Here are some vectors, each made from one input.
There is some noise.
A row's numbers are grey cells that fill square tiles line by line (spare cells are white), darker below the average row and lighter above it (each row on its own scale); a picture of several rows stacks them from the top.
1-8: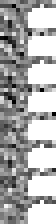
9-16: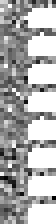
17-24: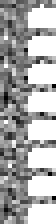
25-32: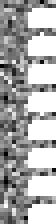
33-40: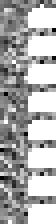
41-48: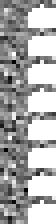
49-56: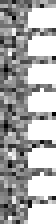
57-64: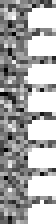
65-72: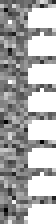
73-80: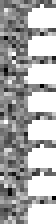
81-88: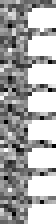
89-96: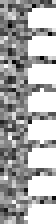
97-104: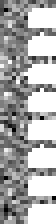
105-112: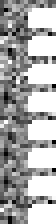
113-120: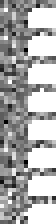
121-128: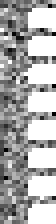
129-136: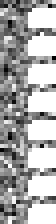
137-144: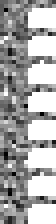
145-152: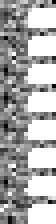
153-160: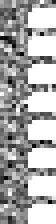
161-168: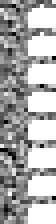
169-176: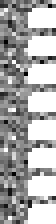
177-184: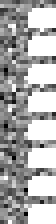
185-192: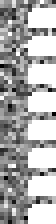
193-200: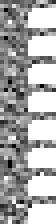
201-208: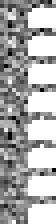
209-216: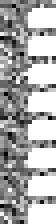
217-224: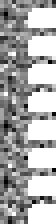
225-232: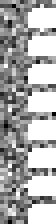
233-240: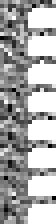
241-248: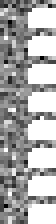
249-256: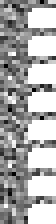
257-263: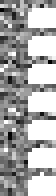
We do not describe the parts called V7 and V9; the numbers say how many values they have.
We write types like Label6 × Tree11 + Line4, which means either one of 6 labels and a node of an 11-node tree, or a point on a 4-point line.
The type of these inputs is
Bool × Tree11 + Unit + V7 × V9.
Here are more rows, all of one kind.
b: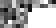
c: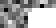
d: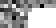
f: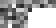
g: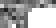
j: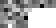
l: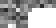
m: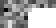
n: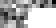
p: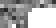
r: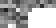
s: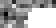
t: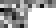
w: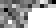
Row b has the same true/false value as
c, g, p and w.
